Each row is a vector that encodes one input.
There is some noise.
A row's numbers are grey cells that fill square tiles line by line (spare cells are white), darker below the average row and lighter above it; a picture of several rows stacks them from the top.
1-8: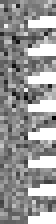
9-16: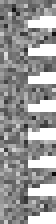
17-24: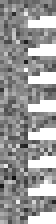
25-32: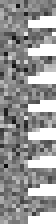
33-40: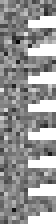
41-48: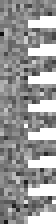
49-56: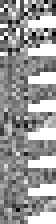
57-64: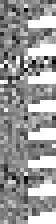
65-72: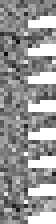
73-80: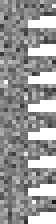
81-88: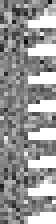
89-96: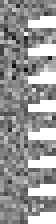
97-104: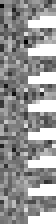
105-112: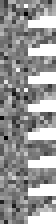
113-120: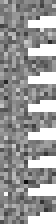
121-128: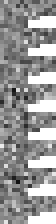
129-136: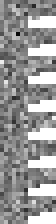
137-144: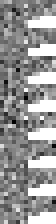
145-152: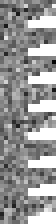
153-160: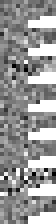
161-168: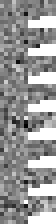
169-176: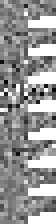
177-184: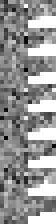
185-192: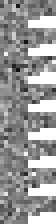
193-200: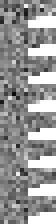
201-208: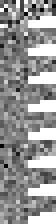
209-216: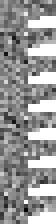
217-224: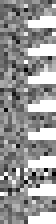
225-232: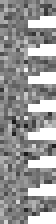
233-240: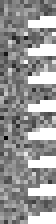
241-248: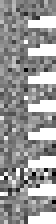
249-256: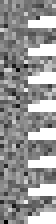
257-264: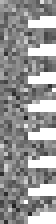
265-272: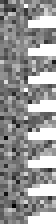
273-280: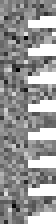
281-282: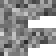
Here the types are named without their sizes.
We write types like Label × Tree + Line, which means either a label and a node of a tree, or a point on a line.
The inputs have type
List(Label × Line).
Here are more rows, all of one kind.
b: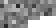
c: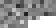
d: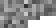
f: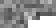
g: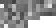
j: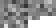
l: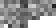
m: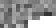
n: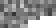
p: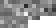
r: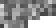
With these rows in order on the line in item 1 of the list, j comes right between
c and r.
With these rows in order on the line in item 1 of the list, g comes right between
m and r.
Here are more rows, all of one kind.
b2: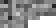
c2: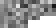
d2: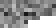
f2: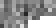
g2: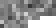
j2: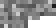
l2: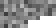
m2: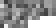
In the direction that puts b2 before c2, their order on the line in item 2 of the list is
l2, f2, d2, j2, g2, m2, b2, c2.
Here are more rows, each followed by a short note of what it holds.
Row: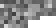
a list of two items
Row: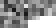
a list of one item
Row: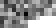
a list of one item
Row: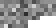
a list of two items
